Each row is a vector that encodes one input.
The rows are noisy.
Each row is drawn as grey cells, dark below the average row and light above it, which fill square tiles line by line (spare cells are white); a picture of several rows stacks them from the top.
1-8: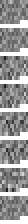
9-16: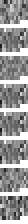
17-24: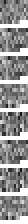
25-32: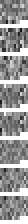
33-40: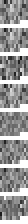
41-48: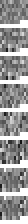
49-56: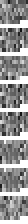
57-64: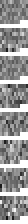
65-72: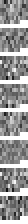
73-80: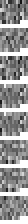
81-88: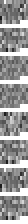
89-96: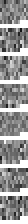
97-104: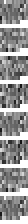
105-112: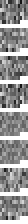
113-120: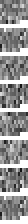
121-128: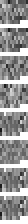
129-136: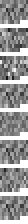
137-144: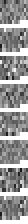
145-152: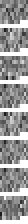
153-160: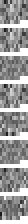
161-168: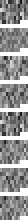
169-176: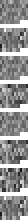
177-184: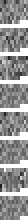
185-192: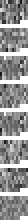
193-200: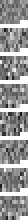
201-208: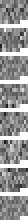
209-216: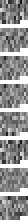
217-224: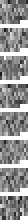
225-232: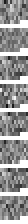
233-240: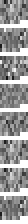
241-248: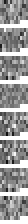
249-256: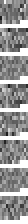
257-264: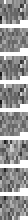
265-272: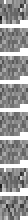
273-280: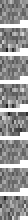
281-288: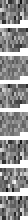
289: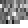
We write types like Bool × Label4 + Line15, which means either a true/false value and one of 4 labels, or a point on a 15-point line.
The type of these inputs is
Tree9.
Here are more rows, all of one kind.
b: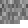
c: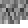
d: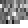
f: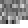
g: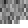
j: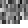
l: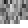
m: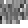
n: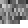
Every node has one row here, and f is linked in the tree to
b and d.
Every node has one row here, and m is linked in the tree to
b.
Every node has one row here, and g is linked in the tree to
b and l.
